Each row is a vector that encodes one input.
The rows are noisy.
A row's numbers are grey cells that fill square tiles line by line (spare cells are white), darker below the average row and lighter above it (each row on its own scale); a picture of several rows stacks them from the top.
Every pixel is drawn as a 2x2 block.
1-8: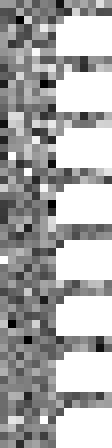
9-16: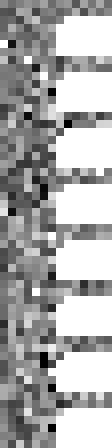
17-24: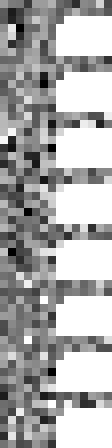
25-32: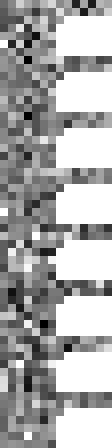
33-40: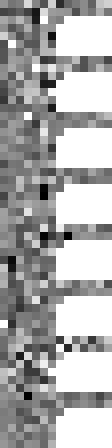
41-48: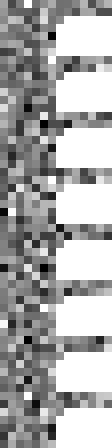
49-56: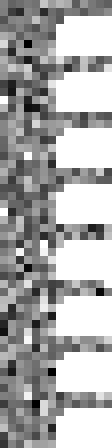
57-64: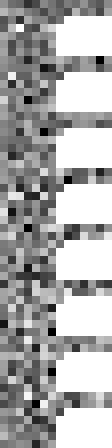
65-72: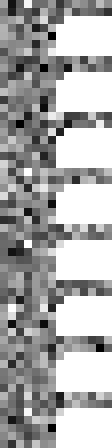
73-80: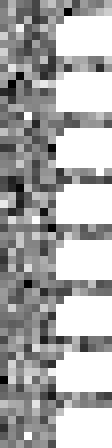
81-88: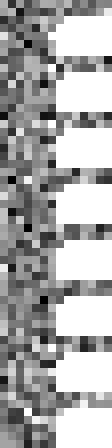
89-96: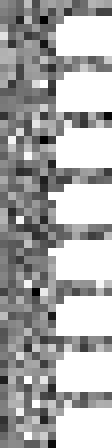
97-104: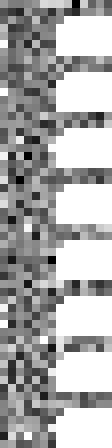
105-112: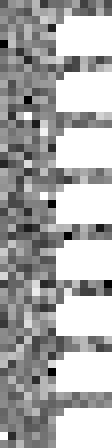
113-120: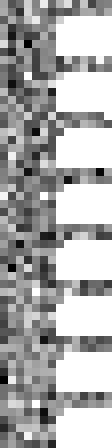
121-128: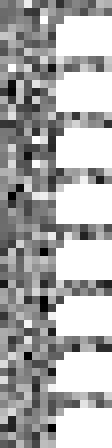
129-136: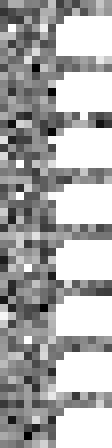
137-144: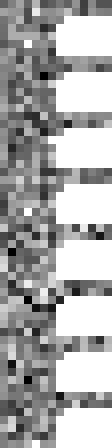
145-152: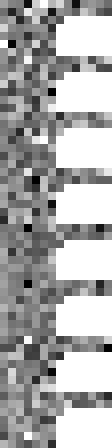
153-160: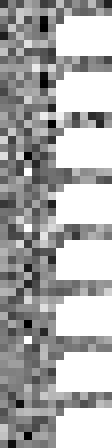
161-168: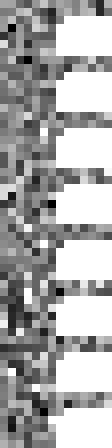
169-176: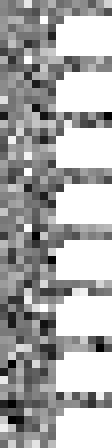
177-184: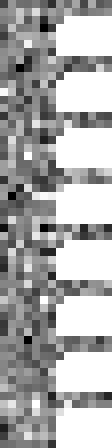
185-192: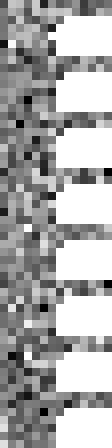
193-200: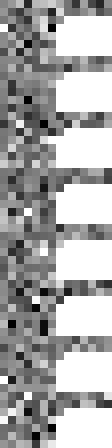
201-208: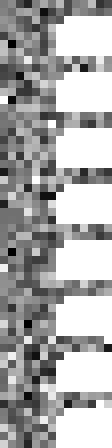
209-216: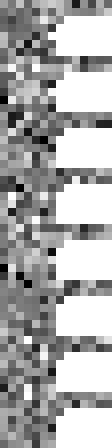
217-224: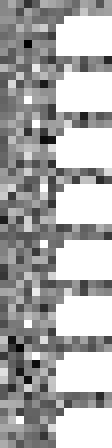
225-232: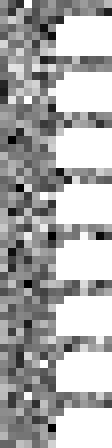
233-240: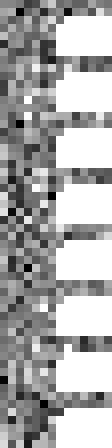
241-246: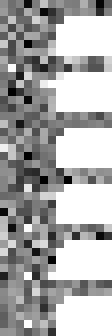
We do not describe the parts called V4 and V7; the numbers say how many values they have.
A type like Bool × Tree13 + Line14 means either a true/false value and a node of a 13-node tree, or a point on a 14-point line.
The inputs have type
(Bool × Bool × Bool × Bool + Unit) × V7 + Line6 × V4.
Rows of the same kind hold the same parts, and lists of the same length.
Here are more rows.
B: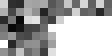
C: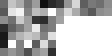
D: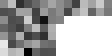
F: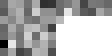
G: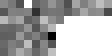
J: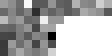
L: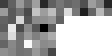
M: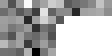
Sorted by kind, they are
B, D
C, F, L
G, J, M

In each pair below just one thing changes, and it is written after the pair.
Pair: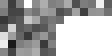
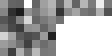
the value of V7
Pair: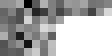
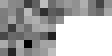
the value of V7
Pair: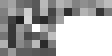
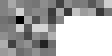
the value of V7
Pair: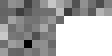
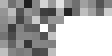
the value of V7
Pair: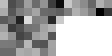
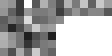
the value of V7
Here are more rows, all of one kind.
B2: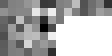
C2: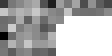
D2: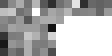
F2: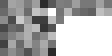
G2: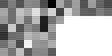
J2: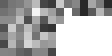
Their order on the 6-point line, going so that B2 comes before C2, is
F2, B2, D2, C2, G2, J2.
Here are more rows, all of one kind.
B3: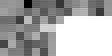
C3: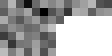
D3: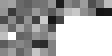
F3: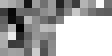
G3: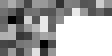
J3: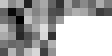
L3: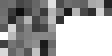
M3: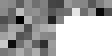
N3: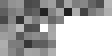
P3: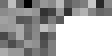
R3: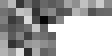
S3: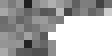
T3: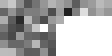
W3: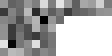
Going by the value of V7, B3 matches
F3, S3 and T3.
